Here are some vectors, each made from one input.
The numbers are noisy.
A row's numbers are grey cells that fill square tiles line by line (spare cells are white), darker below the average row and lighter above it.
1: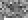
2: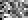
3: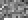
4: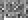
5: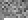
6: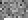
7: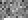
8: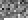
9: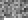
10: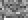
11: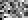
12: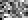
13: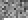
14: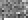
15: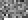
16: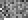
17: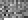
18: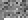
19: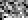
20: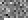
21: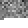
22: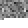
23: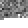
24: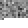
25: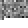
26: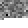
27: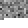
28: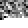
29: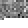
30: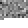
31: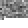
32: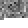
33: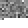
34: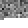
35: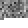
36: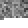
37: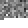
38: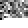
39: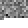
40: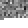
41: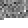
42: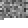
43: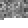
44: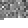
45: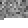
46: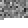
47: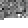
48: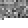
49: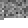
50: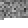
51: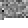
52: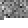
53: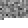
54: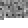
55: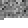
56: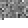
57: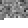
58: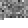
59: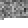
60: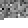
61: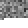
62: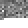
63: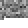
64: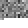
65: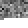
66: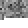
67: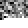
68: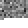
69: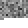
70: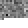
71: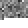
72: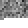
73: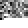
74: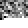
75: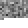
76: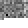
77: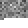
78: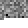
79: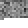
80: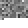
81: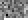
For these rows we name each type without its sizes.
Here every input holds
a true/false value, together with either a fixed value, or two labels.
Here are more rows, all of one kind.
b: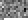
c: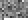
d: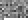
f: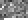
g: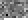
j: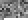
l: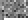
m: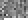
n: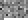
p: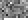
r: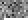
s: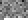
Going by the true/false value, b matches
f, j, m and s.
